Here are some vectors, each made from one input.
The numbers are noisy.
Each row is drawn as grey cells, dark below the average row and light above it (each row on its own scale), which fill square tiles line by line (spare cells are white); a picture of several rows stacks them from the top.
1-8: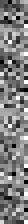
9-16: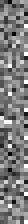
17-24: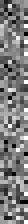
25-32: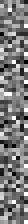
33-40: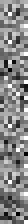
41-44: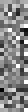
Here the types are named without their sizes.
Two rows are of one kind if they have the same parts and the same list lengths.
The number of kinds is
3.
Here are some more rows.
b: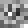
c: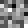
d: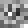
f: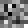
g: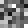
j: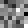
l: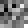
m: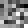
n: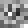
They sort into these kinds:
b, d, n
c, f, j, l
g, m

